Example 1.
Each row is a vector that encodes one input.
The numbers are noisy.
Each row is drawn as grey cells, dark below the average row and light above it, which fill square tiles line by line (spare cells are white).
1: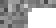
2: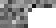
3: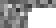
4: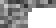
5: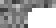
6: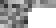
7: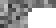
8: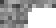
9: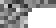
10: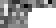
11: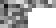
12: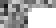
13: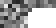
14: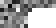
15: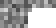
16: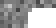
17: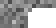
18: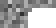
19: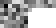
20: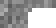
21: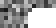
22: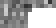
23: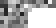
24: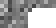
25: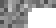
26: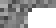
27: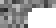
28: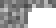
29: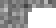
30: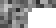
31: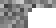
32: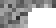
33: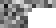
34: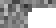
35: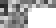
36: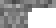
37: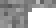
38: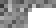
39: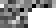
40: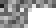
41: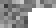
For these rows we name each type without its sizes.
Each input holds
three true/false values.
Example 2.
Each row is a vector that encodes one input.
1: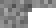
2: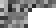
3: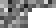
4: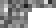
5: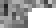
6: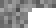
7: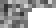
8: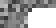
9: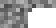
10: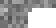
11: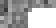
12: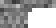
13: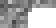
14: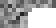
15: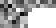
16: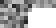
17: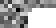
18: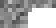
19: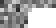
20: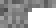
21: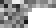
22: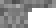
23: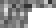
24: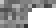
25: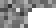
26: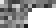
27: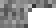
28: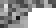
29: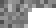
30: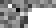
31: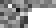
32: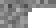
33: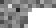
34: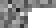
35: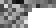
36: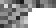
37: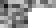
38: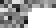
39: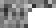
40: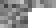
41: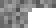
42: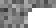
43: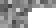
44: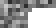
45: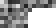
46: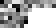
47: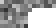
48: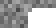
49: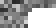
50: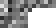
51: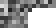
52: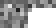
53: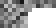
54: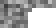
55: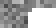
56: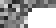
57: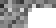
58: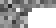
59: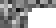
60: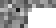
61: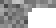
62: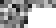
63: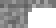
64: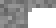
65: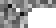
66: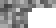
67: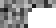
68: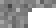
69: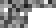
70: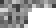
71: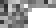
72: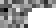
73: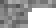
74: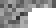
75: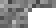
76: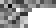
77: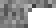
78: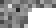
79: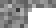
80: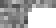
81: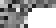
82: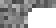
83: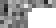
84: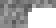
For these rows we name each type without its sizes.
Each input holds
three true/false values.
